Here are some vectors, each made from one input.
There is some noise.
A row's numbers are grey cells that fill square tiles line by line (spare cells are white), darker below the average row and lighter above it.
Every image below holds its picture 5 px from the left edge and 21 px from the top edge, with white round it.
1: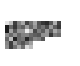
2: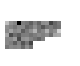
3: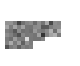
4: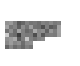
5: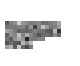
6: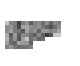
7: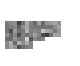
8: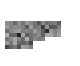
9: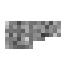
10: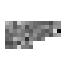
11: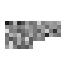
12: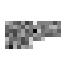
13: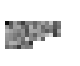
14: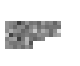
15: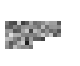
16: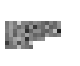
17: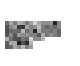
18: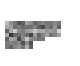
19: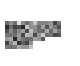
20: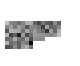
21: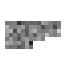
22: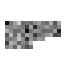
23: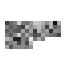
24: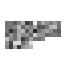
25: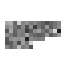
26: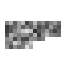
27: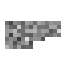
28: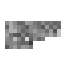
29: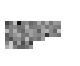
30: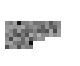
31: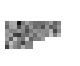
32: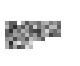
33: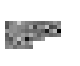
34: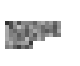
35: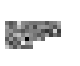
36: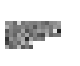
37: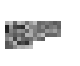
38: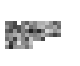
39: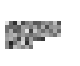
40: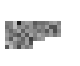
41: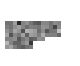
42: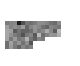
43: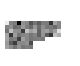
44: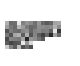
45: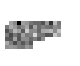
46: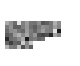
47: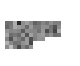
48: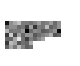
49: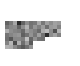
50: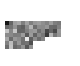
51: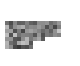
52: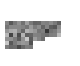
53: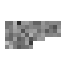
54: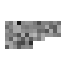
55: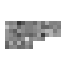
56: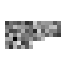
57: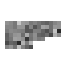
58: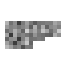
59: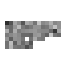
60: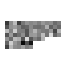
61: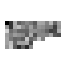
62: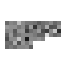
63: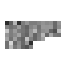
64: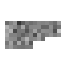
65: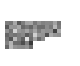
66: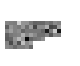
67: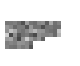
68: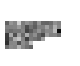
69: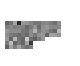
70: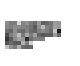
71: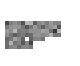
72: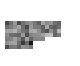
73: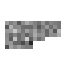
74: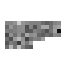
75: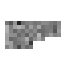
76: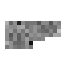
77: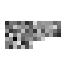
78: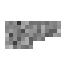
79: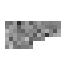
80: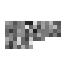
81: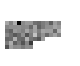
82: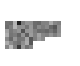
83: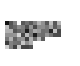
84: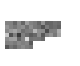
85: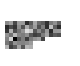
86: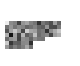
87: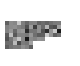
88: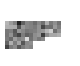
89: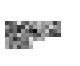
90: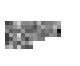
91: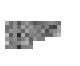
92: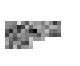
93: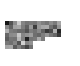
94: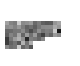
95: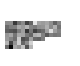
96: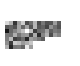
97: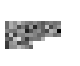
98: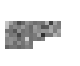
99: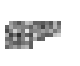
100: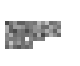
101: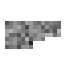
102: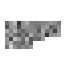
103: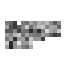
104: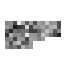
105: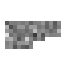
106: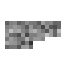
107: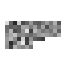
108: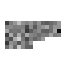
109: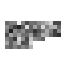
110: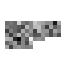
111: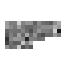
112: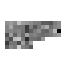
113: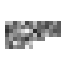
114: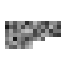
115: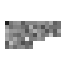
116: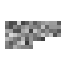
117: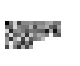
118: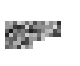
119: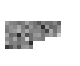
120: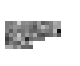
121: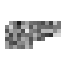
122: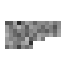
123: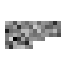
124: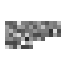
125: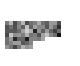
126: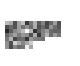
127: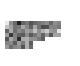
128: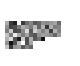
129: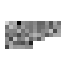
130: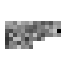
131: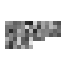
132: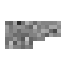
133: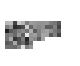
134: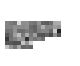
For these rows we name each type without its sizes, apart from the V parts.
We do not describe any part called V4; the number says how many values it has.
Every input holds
either a label and a value of V4, or a list of items, each a point on each of two lines.
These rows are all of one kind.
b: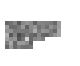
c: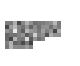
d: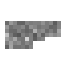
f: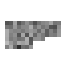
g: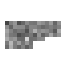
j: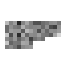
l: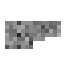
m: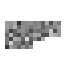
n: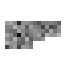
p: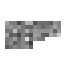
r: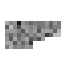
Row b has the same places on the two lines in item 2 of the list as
f, g, l and n.
